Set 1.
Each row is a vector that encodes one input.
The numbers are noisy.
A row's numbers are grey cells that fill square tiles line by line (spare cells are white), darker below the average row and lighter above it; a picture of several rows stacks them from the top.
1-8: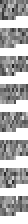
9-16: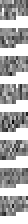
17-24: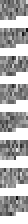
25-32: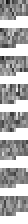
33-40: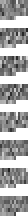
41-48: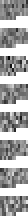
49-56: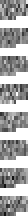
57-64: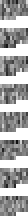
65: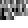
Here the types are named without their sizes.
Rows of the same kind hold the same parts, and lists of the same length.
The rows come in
2 kinds.
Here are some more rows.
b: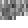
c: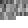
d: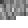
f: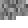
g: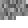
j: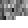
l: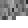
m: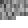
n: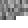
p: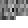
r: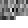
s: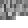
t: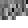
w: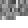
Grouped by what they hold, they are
b, c, d, f, g, m, s, w
j, l, n, p, r, t

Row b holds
a label and three true/false values.
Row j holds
a label.
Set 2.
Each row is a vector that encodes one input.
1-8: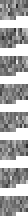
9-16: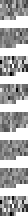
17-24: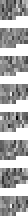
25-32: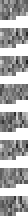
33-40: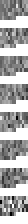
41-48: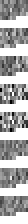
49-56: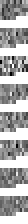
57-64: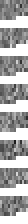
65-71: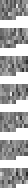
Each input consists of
a list of up to two points on a 7-point line.
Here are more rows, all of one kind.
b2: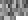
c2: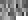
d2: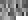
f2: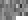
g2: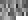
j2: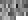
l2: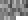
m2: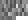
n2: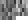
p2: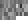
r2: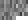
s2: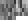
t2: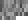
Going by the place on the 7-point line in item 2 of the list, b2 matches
m2, n2 and r2.
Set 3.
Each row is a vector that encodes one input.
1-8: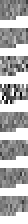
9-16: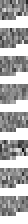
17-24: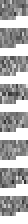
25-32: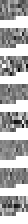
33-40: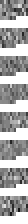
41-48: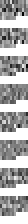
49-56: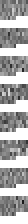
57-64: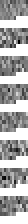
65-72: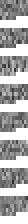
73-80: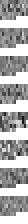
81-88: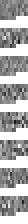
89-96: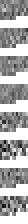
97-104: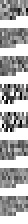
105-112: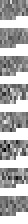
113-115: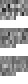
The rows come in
2 kinds.
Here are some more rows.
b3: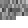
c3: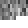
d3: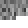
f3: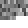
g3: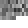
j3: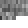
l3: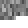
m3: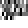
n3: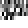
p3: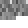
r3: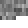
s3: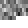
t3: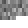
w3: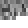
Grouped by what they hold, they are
b3, c3, d3, f3, g3, j3, l3, p3, r3, s3, t3, w3
m3, n3

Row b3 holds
a point on each of two 15-point circles.
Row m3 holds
a fixed value.
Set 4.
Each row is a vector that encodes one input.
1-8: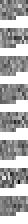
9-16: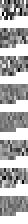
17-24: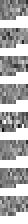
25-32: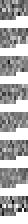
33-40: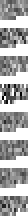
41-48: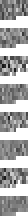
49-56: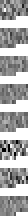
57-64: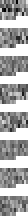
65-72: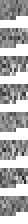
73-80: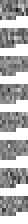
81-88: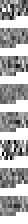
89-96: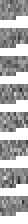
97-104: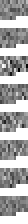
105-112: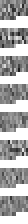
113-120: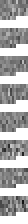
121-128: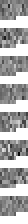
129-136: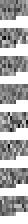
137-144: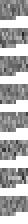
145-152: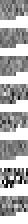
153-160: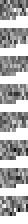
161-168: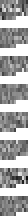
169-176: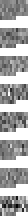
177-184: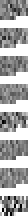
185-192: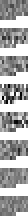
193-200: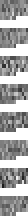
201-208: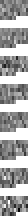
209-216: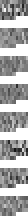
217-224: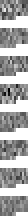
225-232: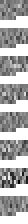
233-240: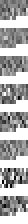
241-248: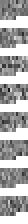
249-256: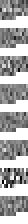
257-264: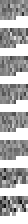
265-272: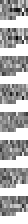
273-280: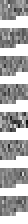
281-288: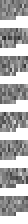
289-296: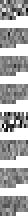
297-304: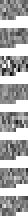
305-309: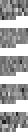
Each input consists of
either a point on each of two 15-point circles, or a fixed value.
